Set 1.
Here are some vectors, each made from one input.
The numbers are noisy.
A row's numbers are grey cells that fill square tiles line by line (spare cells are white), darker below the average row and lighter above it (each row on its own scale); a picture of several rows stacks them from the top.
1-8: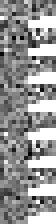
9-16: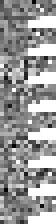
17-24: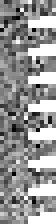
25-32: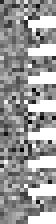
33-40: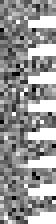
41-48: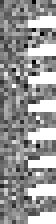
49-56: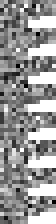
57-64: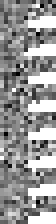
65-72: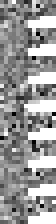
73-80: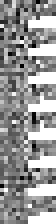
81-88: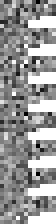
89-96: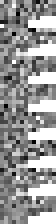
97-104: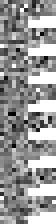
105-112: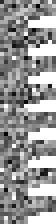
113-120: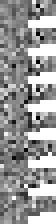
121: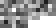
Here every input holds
either one of 5 labels, or a point on a 7-point line and a point on a 10-point line.
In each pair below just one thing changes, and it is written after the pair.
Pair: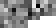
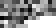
the place on the 7-point line
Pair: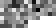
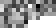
the place on the 7-point line
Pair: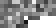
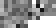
the place on the 10-point line
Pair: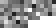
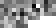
the place on the 10-point line
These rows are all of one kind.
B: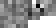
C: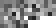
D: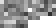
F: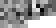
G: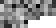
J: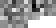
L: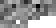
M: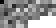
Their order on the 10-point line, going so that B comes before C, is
F, B, D, C, L, M, J, G.
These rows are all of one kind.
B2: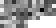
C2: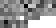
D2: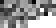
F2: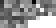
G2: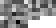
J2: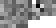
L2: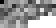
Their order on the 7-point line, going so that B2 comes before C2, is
G2, B2, J2, C2, L2, D2, F2.
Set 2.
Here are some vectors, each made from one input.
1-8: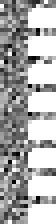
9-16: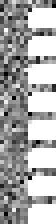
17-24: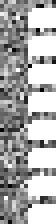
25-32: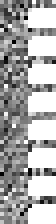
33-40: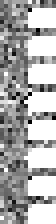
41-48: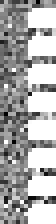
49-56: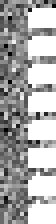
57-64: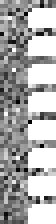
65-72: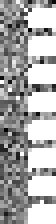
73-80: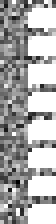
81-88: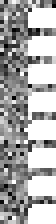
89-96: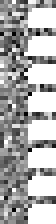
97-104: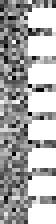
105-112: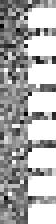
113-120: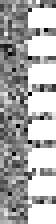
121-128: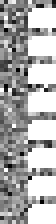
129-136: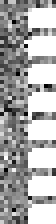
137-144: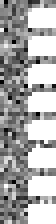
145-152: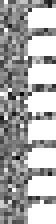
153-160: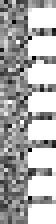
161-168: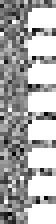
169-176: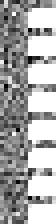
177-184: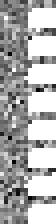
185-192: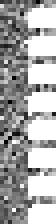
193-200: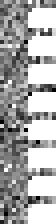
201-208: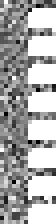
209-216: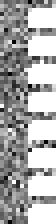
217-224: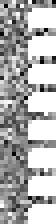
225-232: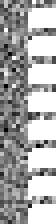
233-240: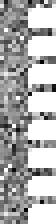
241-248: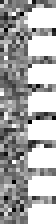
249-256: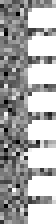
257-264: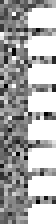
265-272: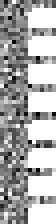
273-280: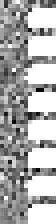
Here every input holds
a node of a 12-node tree and three true/false values.
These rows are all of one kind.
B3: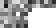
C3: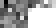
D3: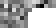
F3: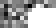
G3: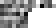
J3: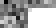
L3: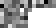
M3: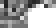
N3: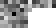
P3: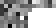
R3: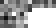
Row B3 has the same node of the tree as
F3, L3, M3 and R3.
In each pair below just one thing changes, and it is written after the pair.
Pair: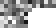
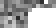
the node of the tree
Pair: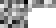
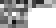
the node of the tree
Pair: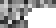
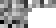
the node of the tree
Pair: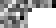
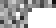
the node of the tree
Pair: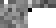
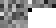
one of the three true/false values
